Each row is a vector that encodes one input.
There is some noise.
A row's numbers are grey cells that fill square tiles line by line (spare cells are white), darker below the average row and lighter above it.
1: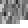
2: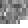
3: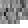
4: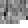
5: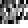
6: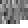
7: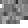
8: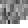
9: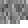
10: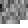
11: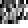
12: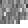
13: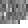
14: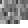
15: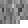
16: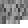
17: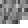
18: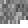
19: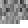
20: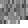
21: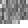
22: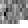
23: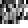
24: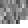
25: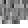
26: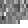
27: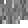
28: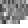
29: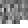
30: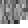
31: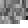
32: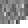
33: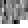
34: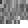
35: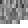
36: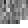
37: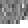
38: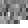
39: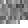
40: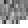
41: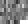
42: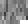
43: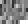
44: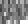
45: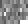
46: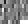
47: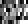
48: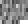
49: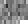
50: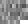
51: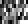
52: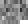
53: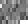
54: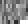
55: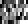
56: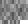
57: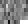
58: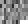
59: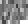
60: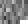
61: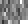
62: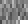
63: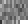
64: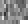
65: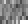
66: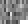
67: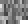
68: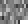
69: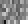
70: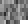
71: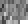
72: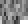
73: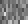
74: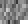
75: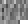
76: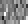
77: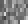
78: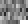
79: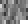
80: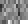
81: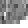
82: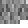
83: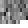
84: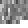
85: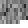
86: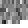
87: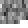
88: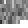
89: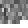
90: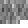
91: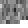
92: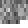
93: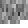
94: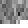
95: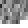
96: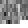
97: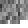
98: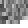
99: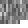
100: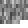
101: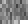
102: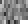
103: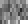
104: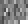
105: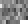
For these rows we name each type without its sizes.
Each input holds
either a fixed value, or two labels and three true/false values.
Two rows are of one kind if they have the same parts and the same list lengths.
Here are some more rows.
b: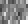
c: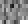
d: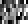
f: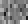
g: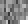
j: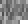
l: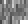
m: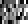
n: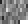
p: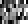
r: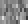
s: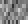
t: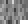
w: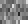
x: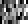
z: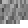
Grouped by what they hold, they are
b, c, f, g, j, l, n, r, s, t, w, z
d, m, p, x

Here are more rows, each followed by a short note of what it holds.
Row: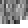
two labels and three true/false values
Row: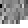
two labels and three true/false values
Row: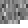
two labels and three true/false values
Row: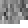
two labels and three true/false values
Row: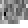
two labels and three true/false values
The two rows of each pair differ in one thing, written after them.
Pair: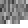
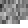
one of the two labels
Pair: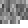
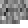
one of the three true/false values
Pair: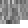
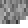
one of the three true/false values
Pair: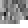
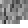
one of the three true/false values
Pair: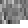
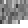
one of the three true/false values
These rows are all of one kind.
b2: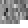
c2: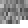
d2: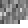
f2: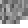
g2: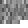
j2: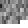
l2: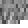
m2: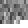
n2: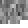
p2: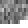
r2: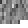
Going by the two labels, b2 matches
d2, j2, n2 and r2.
